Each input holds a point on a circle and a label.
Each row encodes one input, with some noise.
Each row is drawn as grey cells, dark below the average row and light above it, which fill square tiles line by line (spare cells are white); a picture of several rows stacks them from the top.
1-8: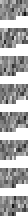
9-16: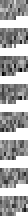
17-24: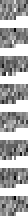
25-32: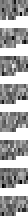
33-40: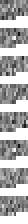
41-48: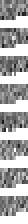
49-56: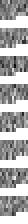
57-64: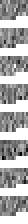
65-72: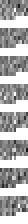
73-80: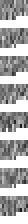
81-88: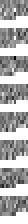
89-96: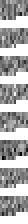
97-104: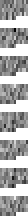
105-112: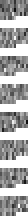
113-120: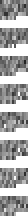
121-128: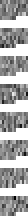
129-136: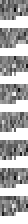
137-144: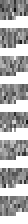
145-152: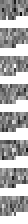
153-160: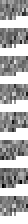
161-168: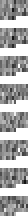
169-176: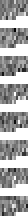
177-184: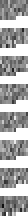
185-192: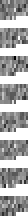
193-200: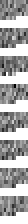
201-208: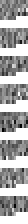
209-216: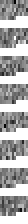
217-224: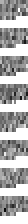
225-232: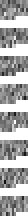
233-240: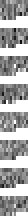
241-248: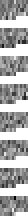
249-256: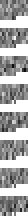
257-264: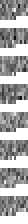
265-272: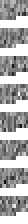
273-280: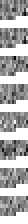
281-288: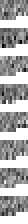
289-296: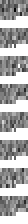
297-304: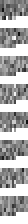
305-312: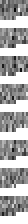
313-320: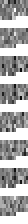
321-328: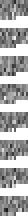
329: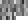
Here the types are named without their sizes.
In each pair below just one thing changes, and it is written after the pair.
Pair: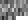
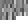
the label
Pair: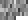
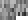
the place on the circle
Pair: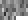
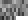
the label
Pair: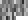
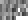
the place on the circle
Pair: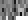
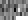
the label
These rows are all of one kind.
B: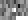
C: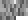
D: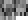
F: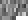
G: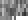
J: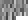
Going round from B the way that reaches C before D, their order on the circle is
B, F, J, C, G, D.
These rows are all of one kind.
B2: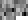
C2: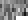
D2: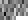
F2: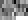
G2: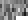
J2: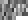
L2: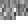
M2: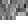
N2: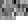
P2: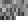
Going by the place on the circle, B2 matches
C2, G2 and J2.
